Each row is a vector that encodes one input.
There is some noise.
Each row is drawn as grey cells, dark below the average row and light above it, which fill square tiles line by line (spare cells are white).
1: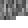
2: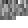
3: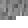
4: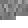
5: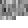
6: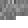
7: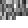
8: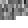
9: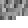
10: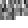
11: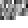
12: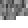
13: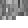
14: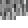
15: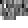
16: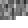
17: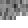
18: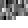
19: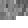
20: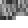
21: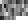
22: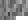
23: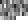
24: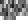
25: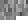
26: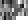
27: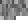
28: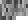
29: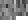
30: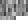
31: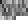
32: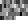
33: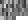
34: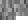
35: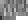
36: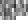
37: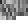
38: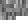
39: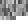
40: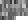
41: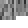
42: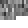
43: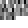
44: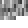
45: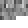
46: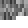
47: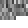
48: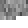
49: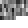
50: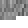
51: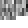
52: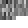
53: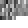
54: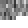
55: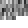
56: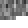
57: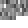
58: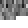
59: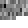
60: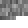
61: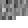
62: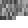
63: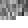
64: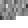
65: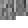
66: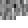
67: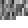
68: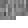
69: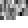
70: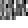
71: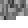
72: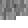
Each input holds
a node of an 8-node tree and a true/false value.
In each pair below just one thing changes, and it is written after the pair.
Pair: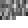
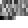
the node of the tree
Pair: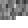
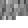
the true/false value
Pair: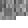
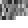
the true/false value
